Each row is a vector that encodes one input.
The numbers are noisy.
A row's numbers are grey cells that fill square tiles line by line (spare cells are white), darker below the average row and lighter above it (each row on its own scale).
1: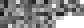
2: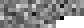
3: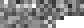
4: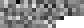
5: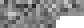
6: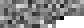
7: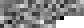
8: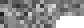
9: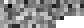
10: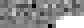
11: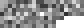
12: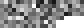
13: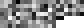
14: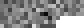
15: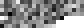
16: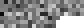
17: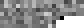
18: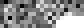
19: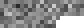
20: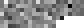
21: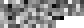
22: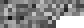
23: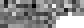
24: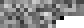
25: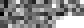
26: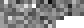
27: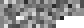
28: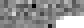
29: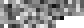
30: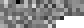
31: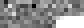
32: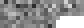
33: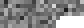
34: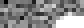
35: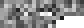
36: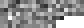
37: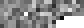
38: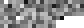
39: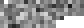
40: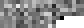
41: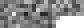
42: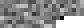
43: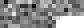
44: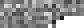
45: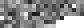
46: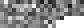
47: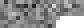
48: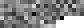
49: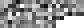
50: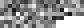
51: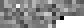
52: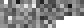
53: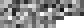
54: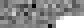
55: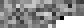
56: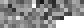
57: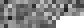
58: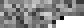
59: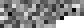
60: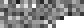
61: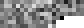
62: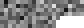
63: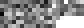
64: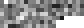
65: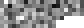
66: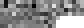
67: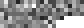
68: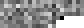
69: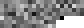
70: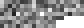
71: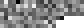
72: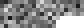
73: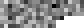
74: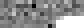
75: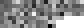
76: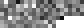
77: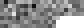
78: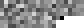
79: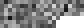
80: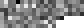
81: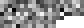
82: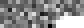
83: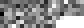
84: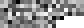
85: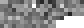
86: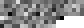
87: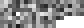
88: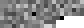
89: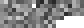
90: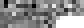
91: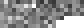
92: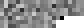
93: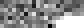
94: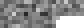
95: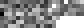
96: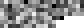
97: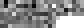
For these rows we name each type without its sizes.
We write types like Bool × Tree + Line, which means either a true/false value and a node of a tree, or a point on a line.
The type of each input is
Label × (Label + Line).
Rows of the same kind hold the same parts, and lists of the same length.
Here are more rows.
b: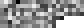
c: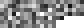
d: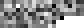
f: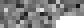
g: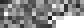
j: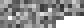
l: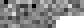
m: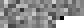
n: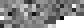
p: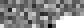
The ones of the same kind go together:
b, c, d, j, m, n
f, g, l, p

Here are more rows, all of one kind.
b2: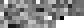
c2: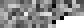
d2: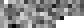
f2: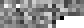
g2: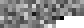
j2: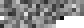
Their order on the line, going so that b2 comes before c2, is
f2, g2, b2, d2, c2, j2.
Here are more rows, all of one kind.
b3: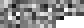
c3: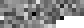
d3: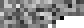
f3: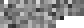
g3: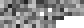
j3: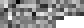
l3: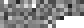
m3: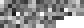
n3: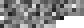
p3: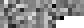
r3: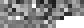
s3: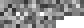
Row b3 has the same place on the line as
c3, d3, f3 and l3.
